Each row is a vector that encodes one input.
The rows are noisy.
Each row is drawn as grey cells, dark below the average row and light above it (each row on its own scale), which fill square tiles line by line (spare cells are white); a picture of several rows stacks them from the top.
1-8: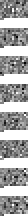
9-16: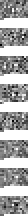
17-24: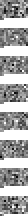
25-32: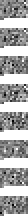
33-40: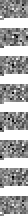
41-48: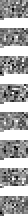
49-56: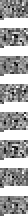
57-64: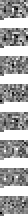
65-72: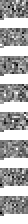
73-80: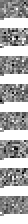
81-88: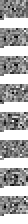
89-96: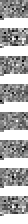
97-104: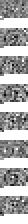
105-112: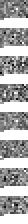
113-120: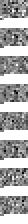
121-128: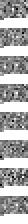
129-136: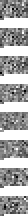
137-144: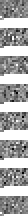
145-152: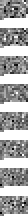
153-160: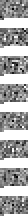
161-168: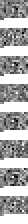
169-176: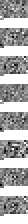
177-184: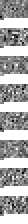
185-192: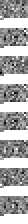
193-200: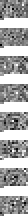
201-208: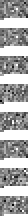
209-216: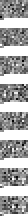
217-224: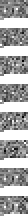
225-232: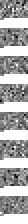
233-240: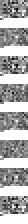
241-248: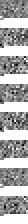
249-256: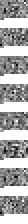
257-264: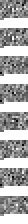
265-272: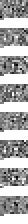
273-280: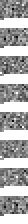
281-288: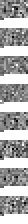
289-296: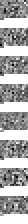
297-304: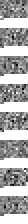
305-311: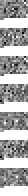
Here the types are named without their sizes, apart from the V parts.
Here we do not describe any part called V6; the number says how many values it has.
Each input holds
a true/false value, together with either a point on a line, or a list of values of V6.
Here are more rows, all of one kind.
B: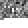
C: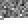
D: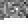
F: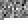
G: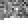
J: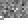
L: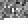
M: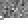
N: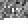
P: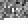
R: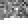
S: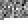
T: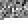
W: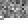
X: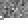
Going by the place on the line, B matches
D, L, N and P.
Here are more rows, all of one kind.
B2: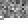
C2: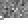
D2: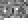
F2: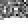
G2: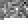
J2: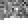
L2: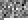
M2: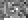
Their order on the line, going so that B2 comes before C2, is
M2, G2, L2, J2, B2, D2, C2, F2.
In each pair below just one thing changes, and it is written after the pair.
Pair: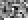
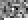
the value of V6 in item 2 of the list
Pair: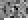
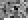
the value of V6 in item 2 of the list
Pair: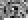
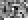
the value of V6 in item 1 of the list
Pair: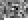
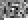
the value of V6 in item 2 of the list
